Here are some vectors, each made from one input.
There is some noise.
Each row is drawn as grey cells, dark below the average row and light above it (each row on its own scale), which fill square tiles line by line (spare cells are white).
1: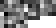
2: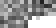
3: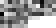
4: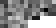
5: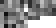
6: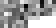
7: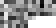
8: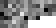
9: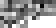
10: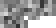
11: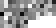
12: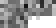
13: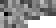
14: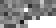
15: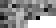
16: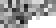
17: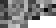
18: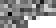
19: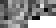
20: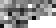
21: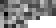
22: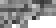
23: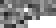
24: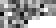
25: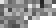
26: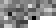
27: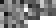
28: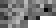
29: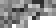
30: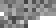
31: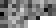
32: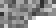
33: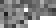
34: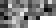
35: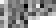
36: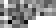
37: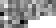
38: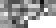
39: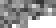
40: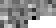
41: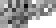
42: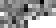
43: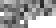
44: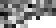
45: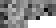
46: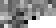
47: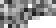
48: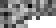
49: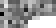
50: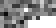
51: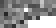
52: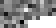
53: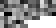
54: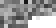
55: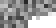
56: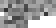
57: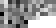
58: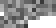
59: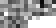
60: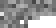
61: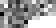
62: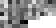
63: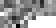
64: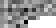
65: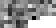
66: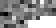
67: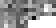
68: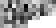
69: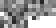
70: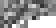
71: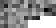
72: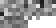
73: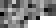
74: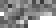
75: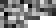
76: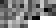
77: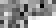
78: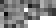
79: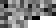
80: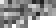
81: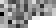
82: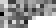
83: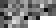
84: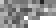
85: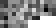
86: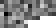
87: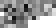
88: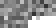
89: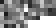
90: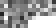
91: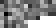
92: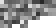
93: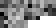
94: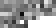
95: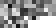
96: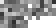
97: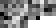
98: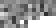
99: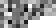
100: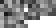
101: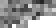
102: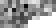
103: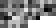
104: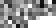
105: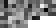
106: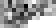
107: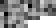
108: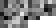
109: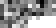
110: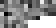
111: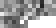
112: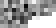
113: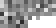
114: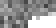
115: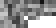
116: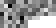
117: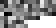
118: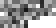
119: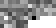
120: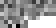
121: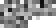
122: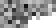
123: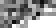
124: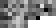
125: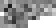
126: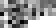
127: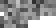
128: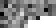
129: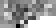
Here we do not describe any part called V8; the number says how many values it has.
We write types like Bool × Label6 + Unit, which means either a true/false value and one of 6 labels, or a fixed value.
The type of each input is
(Line4 + V8) × Line7.
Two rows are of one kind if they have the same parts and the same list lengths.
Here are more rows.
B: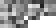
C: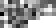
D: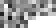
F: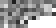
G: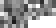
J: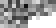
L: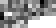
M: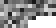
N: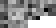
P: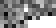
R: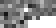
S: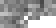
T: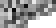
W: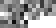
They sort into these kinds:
B, C, D, F, G, J, L, M, S, T, W
N, P, R

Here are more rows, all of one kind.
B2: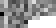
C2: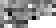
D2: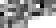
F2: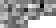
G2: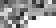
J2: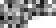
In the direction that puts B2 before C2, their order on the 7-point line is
B2, D2, J2, G2, F2, C2.
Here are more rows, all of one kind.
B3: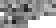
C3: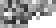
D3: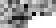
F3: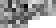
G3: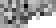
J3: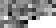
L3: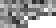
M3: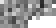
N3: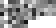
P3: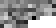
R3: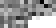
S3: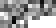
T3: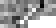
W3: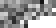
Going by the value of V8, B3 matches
C3, D3, F3 and G3.
